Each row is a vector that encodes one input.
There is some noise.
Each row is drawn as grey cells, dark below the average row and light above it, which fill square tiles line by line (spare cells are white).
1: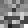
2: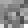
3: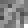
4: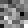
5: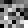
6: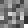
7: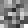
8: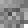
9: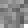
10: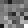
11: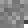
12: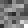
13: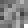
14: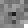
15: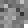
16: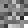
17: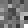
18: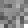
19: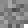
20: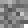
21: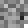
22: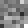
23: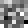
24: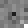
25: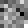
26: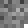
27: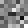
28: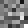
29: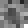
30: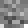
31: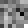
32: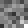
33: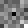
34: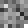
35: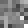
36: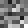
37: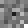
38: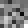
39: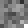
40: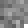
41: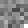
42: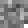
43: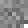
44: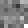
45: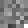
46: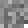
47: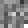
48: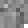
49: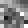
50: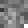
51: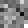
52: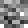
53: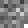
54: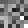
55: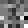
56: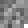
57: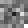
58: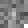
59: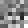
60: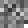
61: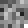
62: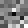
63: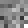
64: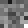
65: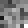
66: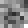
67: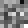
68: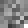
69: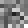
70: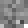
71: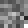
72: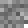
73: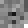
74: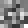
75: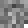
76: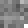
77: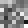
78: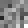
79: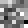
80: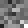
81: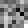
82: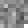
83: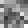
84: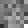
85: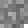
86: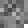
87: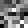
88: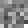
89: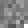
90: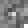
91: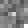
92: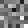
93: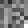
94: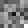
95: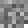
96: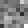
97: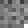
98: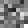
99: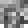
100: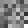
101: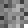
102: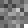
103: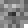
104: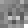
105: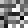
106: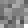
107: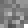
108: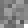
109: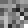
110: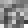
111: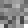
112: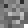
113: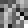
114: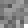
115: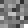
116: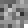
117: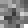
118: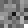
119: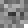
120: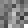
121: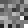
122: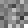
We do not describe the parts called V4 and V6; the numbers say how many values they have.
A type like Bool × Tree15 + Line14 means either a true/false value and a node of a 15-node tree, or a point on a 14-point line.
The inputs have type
(Bool × V6 + Line8) × V4.
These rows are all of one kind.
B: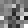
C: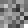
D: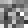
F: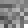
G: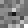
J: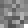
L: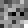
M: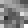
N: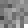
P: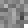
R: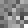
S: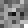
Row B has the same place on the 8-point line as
D, F, J and N.
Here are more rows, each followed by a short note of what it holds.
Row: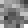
a point on an 8-point line and a value of V4
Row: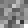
a point on an 8-point line and a value of V4
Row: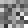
a point on an 8-point line and a value of V4
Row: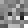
a point on an 8-point line and a value of V4
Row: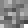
a point on an 8-point line and a value of V4
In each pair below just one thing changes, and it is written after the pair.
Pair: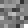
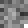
the value of V6
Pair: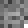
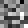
the true/false value
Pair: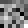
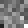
the value of V6
